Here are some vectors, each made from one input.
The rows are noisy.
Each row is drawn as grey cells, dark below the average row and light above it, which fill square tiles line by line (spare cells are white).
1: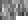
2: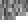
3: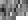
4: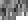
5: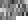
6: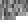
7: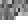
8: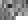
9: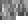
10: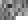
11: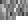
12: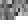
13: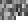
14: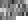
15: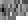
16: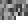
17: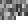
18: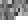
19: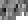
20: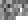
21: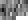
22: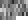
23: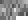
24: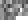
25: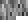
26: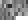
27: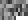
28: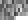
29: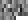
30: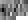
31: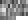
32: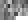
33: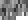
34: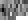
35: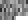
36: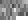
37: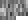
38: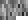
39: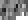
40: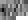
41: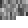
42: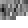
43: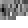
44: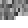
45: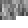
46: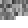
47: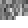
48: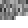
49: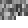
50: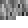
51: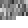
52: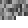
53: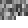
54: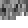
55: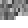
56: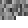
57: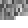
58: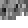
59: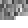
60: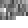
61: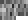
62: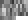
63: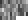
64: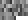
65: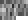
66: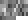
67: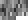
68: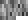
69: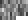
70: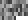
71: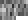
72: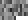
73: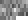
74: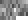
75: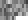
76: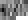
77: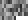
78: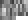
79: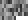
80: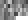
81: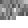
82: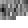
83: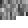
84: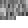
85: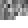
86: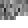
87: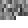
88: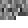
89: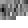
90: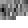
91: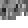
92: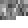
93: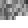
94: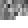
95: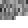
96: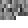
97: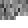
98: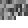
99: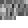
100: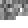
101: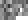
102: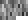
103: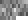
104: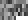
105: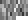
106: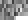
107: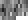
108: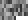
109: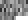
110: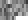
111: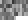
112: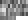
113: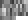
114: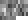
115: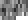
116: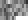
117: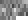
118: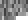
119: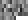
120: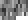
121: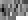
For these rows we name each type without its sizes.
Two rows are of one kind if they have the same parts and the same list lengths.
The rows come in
2 kinds.
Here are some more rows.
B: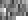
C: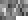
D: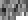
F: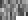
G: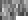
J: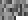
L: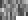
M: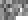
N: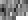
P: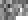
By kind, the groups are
B, C, F, G, L, M, P
D, J, N

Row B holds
a label and a true/false value.
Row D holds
a point on a line and a true/false value.
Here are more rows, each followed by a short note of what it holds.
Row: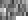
a label and a true/false value
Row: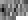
a point on a line and a true/false value
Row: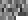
a point on a line and a true/false value
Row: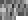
a label and a true/false value
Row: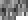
a point on a line and a true/false value
